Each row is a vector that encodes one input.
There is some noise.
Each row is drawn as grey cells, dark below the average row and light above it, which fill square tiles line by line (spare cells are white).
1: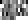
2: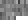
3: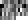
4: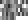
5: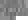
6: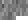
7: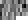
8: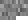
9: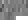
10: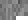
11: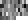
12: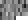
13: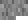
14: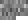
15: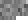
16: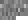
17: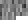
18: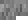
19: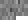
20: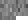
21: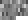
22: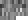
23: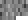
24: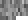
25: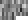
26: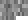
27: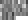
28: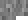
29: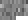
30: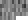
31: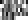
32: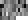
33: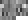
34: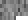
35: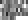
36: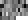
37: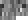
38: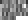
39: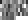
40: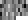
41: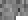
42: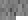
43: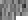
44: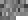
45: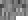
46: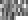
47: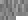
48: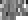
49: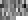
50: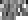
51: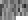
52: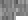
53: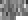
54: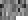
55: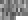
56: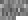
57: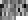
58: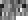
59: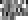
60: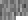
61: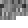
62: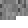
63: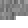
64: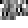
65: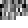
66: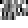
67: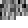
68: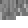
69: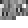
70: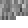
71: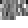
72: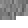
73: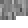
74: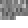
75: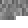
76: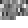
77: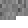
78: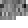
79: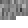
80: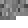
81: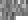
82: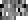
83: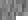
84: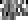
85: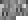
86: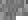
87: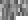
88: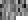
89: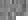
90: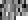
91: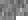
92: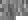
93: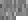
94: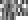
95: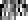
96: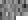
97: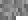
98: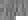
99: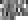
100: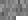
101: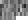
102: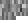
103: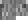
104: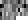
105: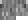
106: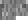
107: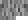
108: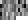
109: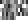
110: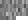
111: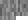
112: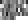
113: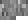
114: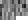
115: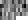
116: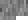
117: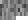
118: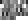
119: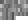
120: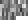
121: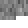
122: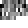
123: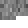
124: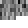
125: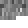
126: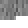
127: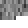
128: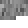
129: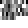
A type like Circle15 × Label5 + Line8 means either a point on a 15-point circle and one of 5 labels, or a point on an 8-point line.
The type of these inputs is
Tree12 × (Tree12 + Tree13).
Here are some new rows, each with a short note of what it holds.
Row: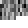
a node of a 12-node tree and a node of a 13-node tree
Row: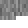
a node of a 12-node tree and a node of a 13-node tree
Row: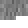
a node of a 12-node tree and a node of a 13-node tree
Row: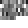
a node of a 12-node tree and a node of a 13-node tree
